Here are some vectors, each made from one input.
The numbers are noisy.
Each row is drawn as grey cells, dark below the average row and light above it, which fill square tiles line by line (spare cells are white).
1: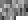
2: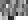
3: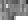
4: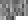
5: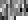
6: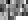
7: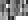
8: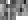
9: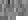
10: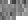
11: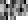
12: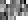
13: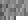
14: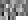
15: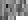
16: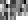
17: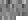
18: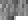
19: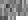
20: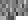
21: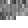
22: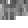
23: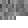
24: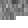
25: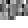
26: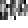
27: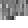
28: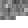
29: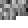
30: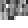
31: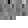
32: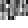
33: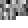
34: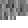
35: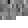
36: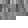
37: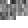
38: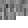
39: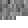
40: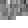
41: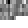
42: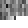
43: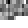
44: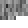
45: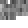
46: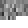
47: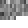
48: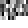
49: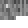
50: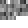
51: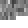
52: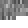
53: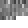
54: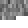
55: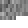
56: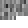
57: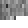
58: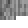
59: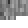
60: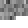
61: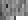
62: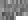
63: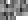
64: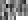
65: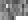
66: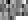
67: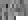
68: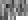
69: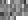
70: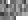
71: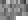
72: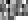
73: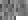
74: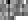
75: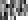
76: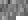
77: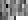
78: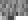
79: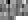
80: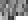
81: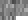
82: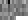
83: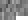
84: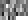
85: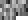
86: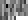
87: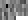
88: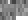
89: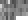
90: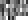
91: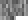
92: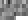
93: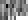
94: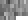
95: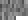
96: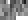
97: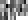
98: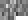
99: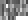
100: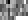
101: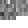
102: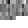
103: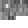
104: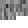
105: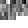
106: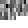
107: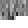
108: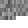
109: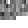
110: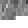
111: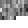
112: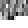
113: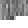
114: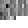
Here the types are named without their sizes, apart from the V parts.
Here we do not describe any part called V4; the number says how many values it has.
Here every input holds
a list of items, each either a point on a line, or a true/false value and a value of V4.
